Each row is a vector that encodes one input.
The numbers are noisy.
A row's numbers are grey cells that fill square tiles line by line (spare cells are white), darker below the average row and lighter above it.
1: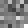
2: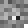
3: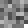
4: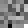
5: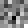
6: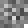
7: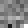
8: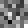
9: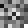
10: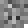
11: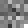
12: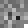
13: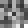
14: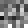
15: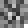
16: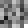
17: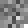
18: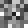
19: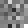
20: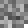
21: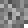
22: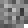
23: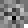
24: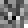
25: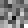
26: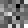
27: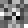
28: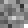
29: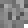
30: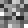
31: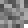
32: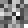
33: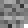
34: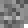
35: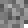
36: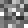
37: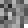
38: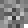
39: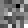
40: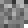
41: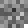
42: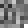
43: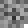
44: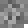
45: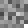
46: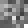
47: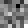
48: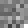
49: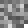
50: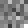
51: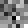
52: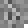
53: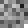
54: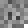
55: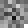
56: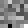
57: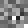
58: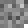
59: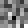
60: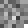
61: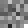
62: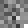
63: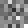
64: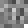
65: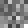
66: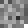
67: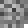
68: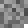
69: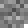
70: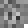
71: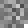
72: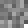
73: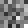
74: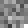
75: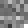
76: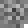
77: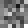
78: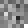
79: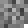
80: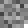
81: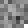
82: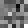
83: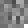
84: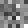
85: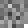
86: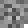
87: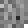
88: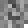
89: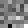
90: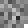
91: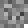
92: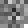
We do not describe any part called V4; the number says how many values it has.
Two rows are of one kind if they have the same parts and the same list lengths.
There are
2 kinds of row.
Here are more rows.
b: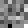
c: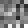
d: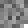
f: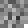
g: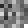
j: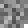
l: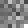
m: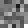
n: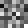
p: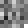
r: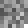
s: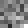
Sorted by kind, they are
b, d, f, j, l, r, s
c, g, m, n, p

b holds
a point on a 6-point line and a true/false value.
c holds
a true/false value and a value of V4.
